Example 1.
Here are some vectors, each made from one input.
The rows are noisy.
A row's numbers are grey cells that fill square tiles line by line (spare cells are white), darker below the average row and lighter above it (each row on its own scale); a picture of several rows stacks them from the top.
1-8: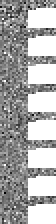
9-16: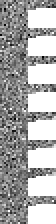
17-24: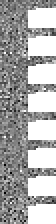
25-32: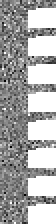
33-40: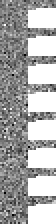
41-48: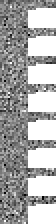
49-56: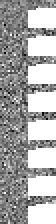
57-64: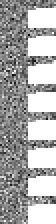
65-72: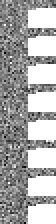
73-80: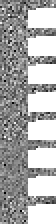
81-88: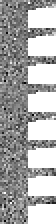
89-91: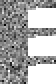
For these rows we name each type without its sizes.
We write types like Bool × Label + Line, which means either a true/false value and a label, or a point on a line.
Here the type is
Circle × (Tree + Unit).
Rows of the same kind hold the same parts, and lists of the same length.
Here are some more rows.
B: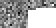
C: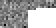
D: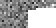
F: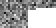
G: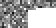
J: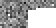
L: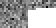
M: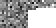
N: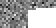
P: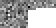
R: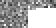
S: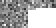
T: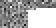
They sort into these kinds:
B, C, F, G, J, L, N, P, R, S, T
D, M

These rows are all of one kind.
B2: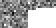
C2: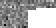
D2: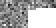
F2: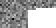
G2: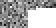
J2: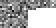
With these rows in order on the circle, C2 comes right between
G2 and J2.
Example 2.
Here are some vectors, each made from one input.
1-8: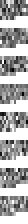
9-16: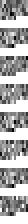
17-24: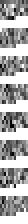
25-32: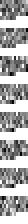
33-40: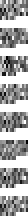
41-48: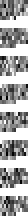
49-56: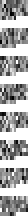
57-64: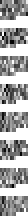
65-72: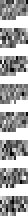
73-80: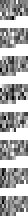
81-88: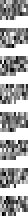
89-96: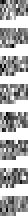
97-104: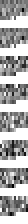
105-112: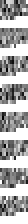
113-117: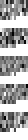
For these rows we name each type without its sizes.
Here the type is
Bool × Circle.
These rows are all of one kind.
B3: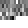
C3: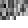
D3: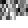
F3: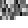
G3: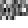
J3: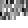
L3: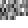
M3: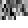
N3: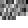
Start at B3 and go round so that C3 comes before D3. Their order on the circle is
B3, M3, F3, G3, L3, C3, D3, J3, N3.
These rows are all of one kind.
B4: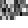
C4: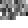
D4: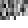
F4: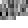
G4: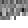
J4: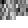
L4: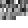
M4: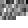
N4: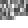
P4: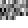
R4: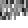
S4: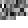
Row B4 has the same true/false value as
C4, J4, N4 and P4.
